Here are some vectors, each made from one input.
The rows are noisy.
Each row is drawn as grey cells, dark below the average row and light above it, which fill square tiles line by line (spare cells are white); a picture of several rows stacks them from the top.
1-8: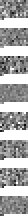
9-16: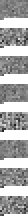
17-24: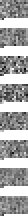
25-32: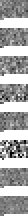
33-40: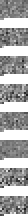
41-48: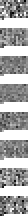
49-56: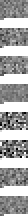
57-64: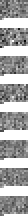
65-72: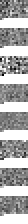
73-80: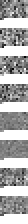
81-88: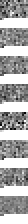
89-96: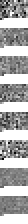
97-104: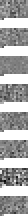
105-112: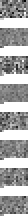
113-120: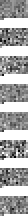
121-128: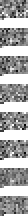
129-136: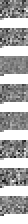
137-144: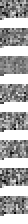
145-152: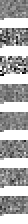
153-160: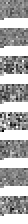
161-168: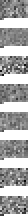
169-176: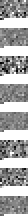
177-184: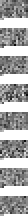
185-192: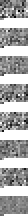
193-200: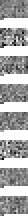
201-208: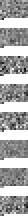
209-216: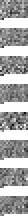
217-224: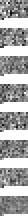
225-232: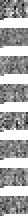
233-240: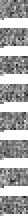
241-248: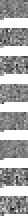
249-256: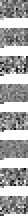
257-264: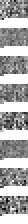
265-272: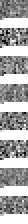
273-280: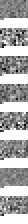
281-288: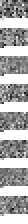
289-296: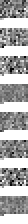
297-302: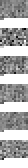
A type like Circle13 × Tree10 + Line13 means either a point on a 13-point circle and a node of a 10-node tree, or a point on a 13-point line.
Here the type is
Line5 × (Tree10 + Unit).
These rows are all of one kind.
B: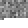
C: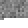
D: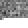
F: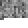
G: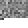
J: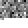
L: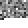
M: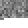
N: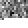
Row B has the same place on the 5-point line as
D, G and J.
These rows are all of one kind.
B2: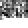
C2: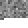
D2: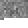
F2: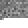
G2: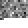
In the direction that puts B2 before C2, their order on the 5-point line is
D2, F2, G2, B2, C2.
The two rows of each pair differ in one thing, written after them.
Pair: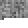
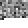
the node of the tree
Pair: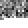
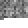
the node of the tree
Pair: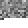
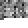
the place on the 5-point line
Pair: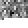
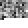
the node of the tree
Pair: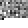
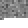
the place on the 5-point line
